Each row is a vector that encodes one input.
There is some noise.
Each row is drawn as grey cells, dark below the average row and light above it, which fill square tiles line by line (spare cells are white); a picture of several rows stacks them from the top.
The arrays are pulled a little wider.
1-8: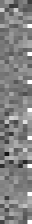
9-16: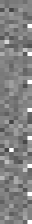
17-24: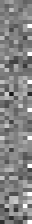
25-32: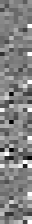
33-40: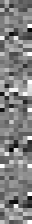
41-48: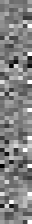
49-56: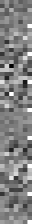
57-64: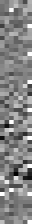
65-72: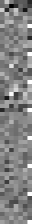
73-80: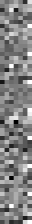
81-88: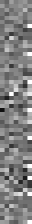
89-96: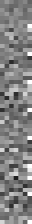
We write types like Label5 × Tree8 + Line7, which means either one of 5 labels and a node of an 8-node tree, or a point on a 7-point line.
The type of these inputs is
Bool × Bool × Bool × (Tree9 + Unit).
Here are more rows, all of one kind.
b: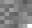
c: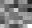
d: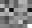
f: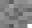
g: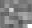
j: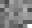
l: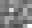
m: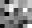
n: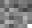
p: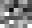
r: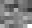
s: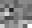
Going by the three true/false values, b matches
c, l and s.
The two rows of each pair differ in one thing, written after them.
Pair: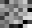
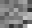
the node of the tree
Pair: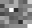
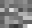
the node of the tree
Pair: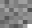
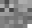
the node of the tree
